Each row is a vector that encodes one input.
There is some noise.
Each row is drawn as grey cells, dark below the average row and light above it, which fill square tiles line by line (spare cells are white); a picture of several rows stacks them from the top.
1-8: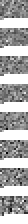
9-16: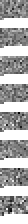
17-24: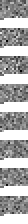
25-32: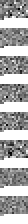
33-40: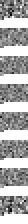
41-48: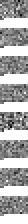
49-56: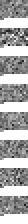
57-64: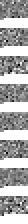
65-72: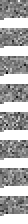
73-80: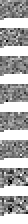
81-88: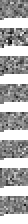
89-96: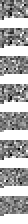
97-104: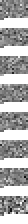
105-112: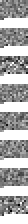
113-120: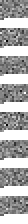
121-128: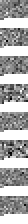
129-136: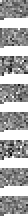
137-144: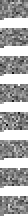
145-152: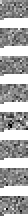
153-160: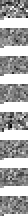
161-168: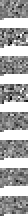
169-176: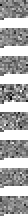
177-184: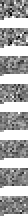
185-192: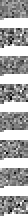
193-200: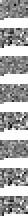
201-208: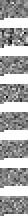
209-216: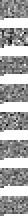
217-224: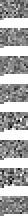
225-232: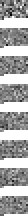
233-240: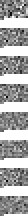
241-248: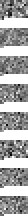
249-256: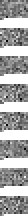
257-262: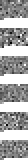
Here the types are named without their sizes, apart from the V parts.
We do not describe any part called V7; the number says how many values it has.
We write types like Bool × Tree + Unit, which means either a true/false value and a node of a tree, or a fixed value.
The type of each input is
List(Bool × V7) + Tree.
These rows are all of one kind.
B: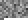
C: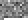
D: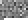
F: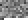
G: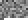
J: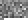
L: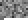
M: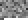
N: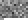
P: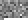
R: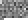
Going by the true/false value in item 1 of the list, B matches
F, G, L and M.
